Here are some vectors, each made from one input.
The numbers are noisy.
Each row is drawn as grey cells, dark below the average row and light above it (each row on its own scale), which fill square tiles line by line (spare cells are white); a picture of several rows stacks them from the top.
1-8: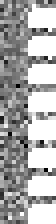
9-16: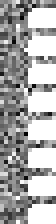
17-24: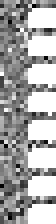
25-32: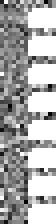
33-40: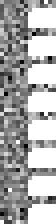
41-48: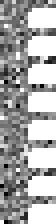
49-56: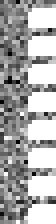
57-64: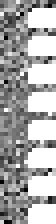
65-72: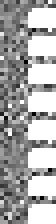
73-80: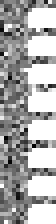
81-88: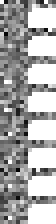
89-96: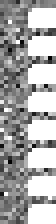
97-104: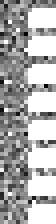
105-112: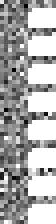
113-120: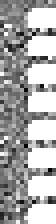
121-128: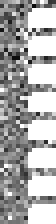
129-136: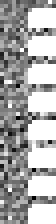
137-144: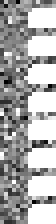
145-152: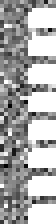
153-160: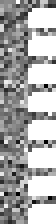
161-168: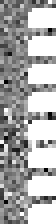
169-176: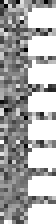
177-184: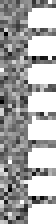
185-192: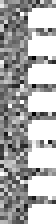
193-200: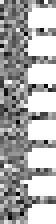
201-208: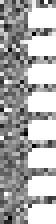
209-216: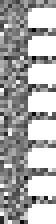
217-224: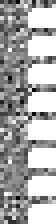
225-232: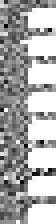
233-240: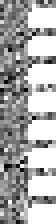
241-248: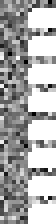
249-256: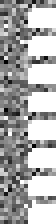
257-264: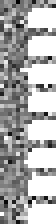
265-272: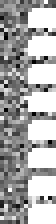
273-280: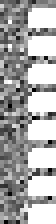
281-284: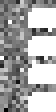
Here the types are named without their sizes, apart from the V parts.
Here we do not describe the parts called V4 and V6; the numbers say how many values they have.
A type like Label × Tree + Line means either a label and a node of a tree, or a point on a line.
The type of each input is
(Bool × Bool × Bool × Bool + V6) × Line × V4.
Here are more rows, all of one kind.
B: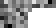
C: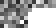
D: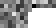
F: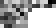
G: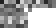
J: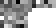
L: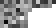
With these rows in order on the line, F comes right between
G and L.
